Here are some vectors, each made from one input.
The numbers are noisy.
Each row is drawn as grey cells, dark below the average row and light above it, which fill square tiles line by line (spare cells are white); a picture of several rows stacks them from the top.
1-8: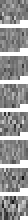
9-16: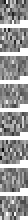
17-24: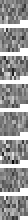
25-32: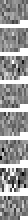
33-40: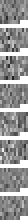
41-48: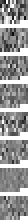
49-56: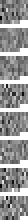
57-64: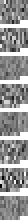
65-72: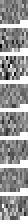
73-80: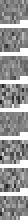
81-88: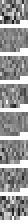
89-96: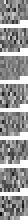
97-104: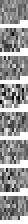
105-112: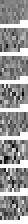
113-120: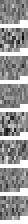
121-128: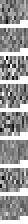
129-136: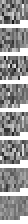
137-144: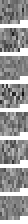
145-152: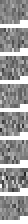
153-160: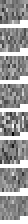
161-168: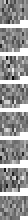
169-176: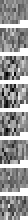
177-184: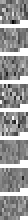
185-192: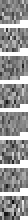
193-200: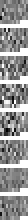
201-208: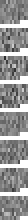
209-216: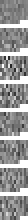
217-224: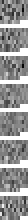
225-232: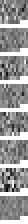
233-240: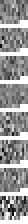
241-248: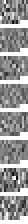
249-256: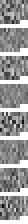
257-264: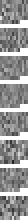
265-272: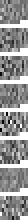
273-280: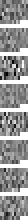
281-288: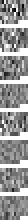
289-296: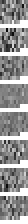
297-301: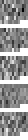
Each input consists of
either a point on an 11-point circle, or three true/false values, or a list of up to three points on an 8-point line.
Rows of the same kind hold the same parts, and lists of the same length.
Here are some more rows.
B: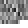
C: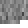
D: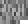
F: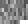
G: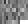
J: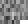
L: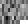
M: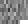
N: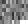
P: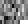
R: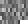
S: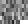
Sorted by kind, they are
B, C, N, P
D
F, L
G, M
J
R, S

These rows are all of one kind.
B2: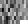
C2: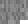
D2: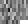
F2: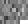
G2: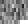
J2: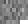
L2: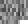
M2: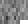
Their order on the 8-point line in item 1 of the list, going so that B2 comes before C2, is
J2, B2, F2, L2, D2, M2, C2, G2.
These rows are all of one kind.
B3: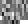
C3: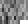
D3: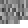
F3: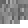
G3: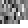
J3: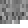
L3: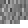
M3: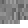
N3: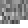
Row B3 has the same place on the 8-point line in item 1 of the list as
F3, L3 and N3.
